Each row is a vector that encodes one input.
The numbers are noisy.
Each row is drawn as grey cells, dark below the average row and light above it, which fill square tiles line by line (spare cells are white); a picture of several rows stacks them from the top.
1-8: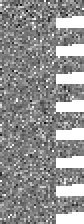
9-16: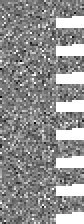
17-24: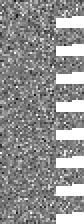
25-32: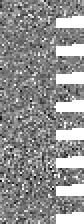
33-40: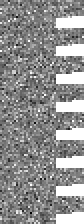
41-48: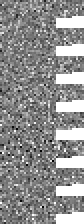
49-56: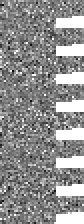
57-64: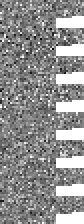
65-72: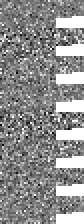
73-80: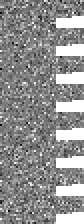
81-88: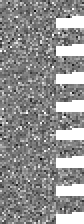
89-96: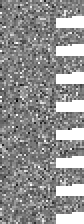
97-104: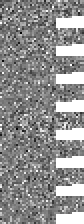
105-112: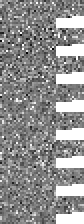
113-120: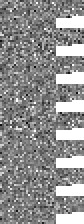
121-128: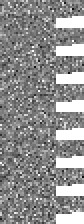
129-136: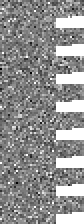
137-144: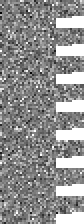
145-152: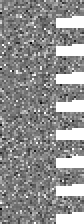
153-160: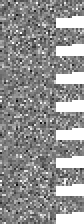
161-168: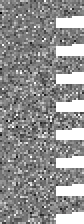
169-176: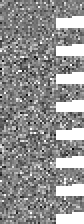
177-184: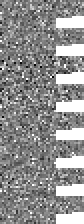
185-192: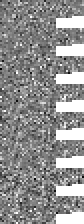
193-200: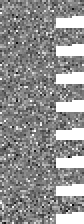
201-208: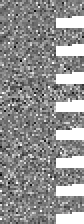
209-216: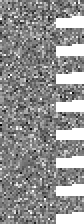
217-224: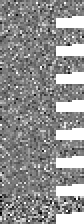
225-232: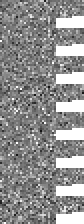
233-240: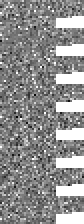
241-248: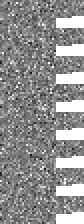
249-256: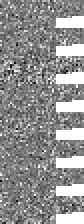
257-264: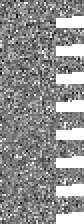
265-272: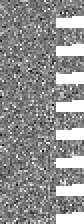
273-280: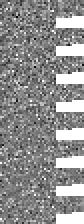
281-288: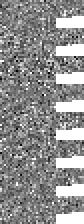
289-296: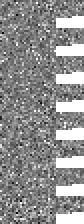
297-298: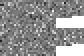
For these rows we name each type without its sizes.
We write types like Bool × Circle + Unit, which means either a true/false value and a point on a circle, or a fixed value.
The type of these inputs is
List(Line).
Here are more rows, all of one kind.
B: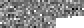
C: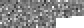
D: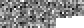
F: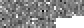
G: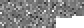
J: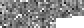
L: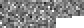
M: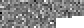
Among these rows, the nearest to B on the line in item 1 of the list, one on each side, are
C and L.
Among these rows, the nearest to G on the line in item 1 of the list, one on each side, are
D and L.
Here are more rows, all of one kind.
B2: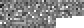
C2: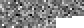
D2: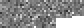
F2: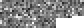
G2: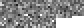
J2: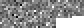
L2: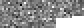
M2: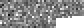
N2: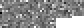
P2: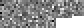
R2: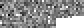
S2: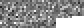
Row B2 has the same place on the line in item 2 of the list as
F2, G2 and M2.
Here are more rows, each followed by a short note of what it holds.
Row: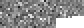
a list of one item
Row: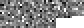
the empty list
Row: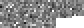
a list of two items
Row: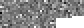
a list of two items
